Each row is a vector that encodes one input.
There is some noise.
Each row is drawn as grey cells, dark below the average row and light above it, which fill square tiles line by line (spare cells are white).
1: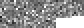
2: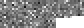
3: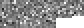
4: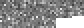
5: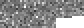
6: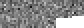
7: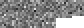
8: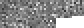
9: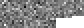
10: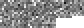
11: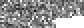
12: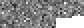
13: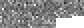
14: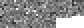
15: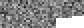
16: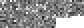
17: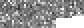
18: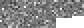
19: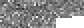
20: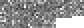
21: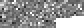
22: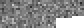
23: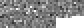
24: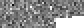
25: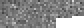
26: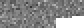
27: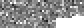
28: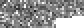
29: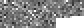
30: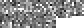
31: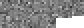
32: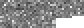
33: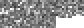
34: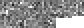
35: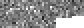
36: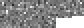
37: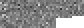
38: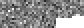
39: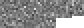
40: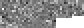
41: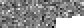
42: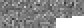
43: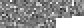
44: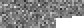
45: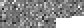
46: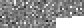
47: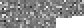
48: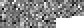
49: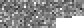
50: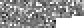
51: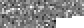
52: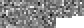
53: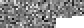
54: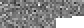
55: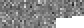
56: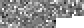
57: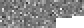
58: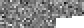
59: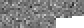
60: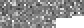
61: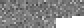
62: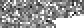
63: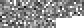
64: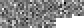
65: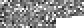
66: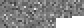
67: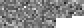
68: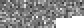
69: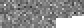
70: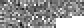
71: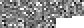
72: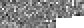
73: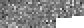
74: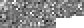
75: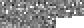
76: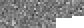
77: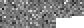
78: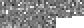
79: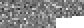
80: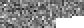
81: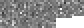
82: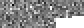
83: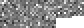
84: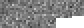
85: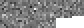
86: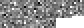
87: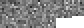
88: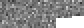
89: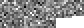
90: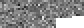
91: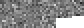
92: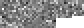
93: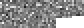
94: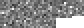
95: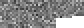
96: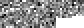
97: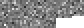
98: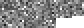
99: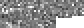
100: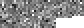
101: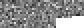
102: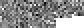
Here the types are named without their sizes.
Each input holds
either a label, or a point on a line and a node of a tree.
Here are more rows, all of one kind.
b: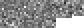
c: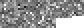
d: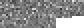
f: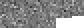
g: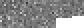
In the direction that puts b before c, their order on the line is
b, d, f, g, c.
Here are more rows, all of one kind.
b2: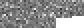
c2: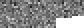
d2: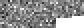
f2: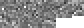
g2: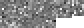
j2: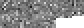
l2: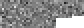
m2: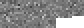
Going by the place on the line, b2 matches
f2 and g2.
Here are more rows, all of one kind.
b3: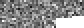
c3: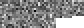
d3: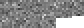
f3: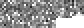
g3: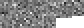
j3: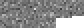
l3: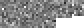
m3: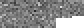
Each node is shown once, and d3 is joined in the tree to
l3.
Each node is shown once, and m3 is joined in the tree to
c3.
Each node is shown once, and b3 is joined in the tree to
c3.
